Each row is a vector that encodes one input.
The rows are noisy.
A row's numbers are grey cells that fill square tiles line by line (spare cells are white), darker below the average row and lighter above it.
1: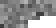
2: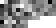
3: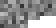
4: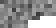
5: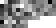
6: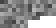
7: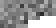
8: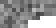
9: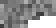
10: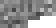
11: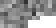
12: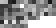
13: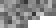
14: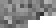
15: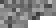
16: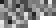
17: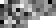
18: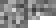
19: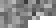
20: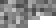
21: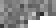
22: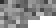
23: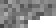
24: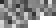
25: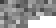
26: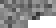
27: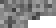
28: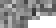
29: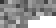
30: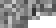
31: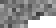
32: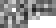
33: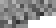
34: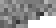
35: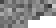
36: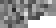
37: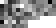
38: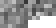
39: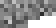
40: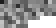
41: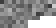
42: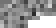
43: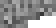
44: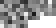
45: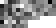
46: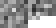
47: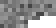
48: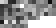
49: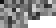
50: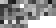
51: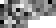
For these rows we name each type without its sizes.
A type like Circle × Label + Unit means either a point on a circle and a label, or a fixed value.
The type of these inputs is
List(Line).
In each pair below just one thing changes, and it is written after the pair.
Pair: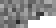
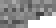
the place on the line in item 2 of the list
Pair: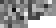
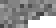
the place on the line in item 1 of the list
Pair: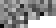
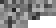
the place on the line in item 2 of the list
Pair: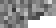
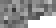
the place on the line in item 2 of the list
